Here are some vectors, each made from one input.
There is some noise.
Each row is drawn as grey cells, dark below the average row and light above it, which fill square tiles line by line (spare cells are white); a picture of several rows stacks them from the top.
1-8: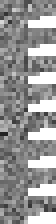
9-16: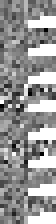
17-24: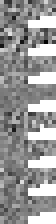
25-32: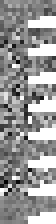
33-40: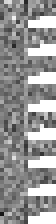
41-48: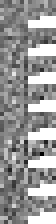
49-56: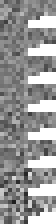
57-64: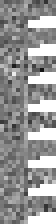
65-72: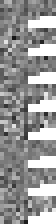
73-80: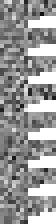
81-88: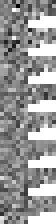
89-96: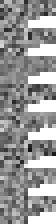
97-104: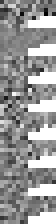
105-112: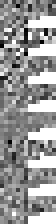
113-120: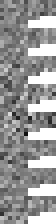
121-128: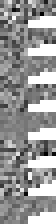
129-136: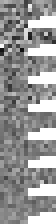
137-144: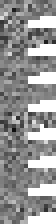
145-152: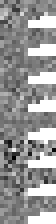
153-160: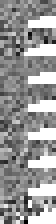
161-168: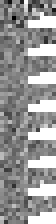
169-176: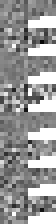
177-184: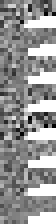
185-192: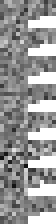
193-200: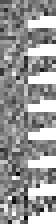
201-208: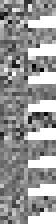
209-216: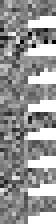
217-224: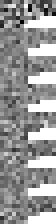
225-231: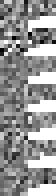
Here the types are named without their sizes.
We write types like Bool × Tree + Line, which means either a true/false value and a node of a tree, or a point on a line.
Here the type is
List(Bool × Bool × Bool × Line).
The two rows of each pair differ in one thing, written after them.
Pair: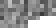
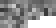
one of the three true/false values in item 2 of the list
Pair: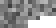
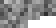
one of the three true/false values in item 1 of the list
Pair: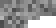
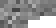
the place on the line in item 2 of the list
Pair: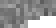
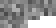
the place on the line in item 2 of the list
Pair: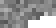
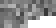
one of the three true/false values in item 2 of the list
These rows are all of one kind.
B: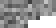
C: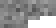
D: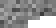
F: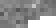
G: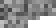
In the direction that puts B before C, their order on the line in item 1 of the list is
D, F, B, C, G.
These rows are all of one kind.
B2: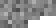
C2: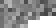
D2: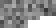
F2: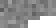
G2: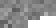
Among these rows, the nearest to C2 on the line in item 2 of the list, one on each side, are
F2 and G2.
